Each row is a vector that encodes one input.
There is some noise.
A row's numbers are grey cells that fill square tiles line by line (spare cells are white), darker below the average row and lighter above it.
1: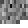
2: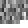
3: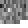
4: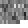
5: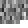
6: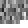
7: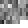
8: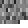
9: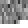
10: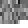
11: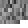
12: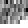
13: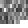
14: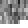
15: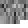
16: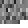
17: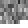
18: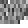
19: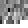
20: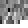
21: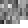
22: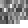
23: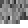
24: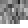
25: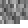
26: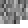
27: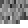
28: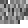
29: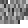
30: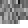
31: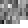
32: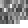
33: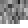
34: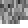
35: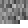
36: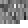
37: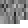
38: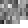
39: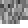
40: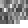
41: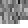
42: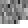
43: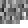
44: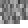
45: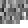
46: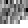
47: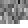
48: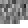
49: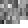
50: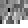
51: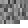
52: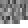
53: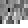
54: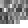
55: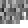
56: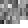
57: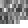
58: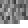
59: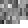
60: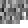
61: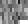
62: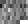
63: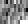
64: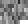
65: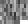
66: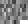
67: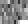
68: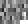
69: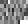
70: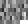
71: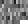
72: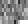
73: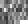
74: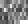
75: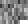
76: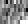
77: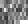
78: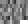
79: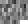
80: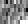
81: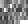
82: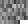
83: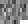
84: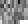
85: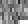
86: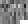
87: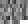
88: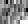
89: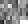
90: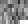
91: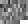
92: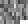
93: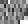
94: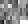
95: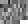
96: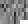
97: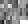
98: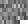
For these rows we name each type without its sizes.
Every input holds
either a label, or a point on a line and a node of a tree.
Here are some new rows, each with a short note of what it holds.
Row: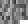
a point on a line and a node of a tree
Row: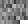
a point on a line and a node of a tree
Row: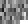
a label
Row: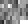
a label
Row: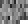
a point on a line and a node of a tree
